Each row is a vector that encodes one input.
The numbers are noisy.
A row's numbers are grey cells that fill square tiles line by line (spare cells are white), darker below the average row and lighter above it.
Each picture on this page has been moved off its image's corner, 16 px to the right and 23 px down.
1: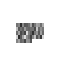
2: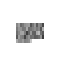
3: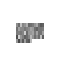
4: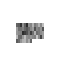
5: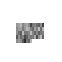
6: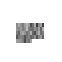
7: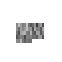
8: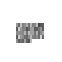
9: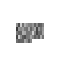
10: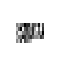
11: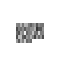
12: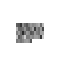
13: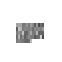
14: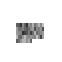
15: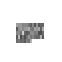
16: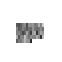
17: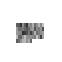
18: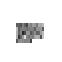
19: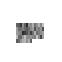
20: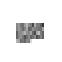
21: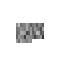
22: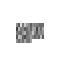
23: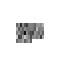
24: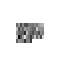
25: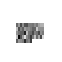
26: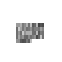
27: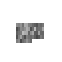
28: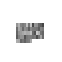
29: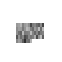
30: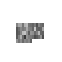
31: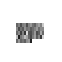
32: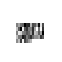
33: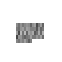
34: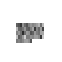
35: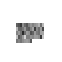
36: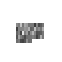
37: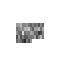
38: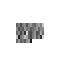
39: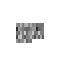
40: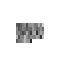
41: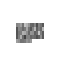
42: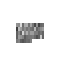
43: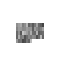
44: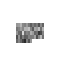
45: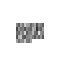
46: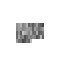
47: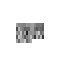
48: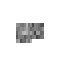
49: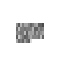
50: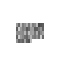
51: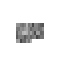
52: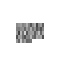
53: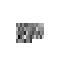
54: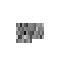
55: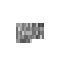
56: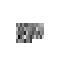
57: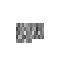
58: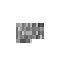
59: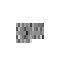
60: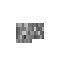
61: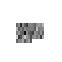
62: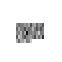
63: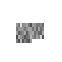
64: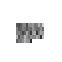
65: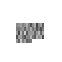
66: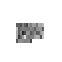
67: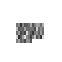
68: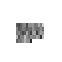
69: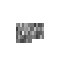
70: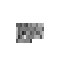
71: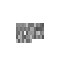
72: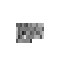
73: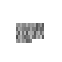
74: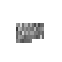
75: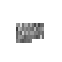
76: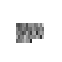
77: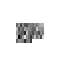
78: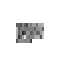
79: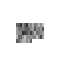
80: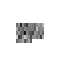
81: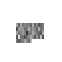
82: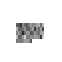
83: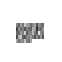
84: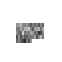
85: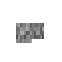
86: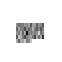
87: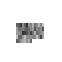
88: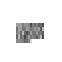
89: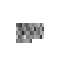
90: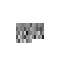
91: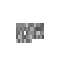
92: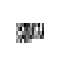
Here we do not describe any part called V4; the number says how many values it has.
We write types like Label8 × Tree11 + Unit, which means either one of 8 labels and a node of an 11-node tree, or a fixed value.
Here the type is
List2(Bool × V4).
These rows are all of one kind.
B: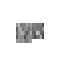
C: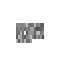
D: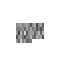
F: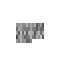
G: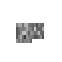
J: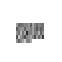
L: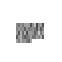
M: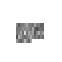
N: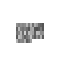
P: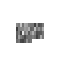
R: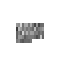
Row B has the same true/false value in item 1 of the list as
G, P and R.
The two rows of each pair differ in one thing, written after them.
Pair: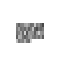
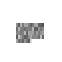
the true/false value in item 2 of the list
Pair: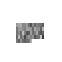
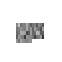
the true/false value in item 2 of the list
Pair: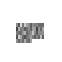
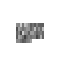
the true/false value in item 1 of the list
